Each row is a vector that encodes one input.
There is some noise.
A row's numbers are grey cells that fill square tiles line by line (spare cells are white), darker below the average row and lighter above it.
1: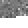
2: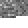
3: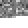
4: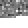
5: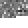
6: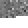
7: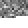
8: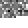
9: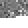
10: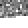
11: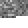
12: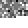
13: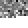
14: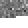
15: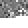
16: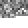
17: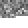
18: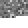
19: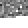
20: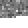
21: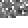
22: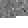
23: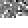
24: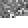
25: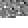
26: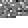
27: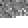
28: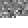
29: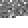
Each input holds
a point on a 6-point line.
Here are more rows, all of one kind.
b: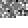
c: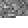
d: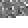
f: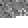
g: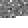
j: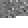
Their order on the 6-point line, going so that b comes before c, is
b, d, j, f, g, c.
